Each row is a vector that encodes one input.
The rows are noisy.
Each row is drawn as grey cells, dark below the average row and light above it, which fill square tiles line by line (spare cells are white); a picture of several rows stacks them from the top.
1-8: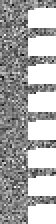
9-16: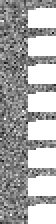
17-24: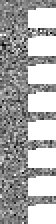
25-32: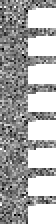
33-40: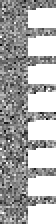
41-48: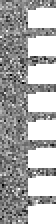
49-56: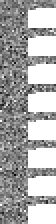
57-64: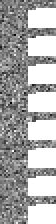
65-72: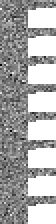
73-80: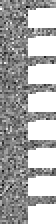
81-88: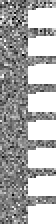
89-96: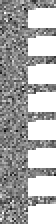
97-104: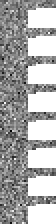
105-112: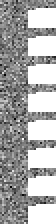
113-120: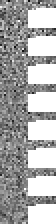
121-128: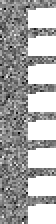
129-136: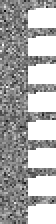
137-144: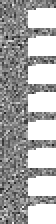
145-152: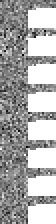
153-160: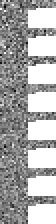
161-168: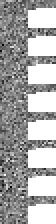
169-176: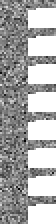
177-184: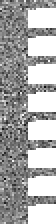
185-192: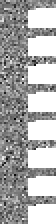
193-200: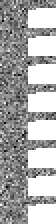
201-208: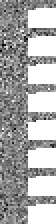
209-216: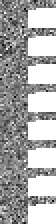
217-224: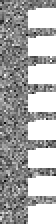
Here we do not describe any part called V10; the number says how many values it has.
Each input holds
a node of each of two 11-node trees, together with either three true/false values, or a value of V10.
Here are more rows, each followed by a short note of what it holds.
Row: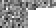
a node of each of two 11-node trees and a value of V10
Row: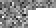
a node of each of two 11-node trees and a value of V10
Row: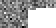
a node of each of two 11-node trees and a value of V10
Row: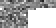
a node of each of two 11-node trees and three true/false values
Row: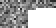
a node of each of two 11-node trees and a value of V10
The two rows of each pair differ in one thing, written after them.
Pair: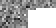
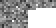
the node of one of the two trees
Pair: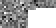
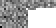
the node of one of the two trees
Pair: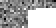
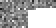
the value of V10
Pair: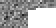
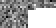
the node of one of the two trees
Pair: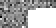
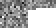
the value of V10
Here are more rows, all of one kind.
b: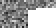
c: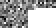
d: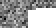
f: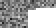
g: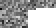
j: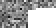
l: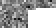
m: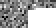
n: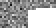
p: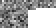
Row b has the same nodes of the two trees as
j and p.
